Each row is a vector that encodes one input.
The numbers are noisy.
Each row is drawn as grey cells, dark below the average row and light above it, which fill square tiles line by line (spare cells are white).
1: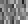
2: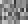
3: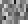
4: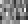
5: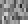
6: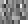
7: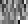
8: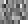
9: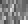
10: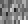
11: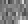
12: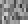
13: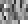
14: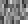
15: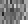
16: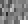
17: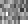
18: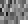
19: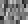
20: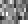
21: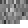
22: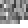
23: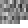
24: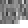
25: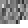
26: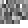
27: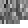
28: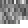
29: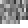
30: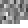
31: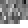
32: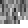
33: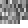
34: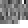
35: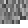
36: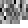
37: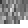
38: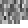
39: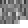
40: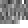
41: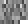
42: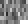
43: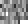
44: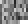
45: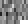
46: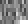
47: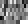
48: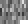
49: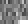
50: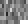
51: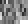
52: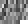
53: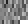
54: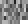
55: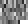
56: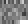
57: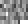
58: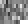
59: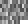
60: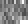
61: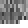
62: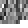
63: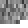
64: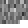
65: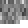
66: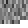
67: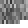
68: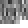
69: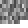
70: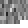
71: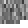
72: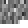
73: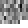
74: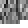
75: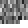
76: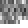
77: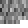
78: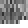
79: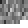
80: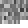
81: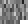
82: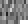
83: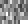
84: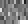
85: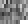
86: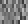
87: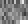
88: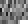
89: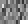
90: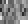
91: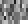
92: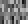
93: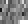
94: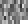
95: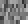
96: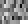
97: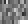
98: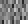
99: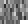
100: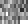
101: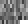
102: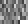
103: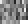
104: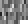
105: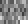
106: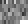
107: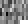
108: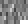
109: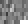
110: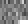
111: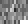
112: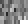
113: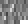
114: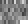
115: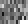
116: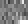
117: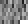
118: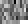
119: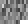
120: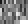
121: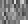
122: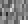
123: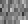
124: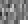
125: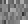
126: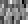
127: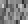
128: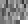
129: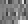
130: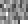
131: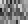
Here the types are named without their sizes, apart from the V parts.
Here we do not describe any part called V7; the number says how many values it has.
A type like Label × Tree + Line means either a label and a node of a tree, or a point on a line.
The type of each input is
Circle + Line + V7.
